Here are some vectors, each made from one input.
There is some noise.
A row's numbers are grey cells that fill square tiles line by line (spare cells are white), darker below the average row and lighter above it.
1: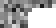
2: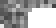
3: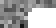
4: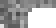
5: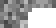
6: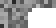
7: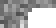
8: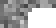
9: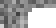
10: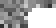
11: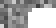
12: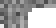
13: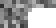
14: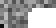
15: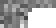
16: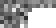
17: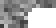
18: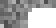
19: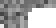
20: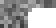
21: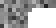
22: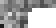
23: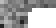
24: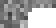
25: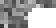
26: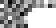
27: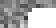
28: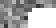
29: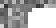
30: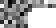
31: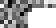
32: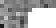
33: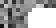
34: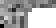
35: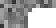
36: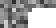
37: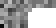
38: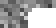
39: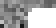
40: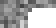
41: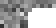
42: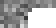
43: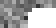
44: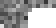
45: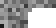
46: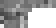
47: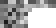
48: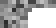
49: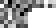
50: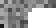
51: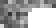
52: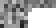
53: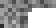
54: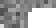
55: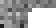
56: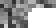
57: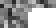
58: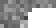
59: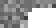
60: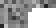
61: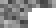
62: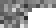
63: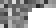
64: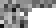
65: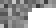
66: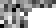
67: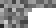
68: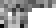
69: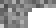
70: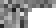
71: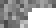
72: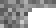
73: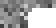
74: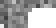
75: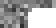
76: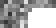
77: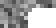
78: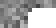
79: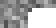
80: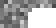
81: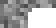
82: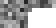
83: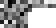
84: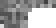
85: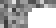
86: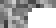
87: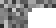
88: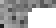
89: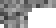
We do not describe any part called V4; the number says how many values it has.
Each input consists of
a list of up to two items, each a true/false value and a value of V4.
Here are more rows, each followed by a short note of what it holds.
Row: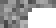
a list of one item
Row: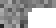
a list of two items
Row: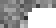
a list of one item
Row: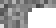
a list of one item
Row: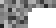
a list of two items
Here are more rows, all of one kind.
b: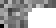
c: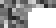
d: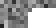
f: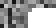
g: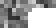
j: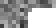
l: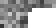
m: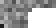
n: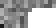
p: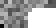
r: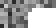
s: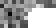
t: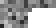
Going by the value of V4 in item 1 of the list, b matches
p and s.
